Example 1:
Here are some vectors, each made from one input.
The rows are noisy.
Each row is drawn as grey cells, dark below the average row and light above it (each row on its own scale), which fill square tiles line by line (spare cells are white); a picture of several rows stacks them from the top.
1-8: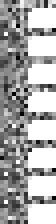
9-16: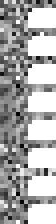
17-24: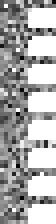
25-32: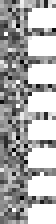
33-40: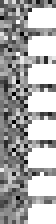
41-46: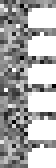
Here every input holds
one of 8 labels.
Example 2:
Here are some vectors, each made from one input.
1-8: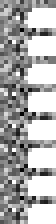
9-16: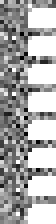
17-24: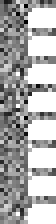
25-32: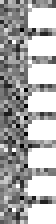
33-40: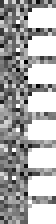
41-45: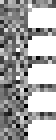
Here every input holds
one of 6 labels.
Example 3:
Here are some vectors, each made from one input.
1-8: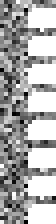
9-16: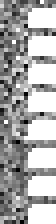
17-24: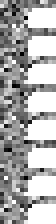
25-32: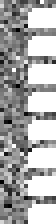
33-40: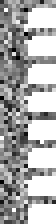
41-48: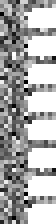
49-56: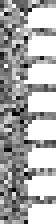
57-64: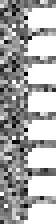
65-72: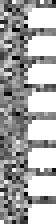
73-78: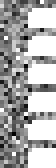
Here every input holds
a point on a 14-point circle.
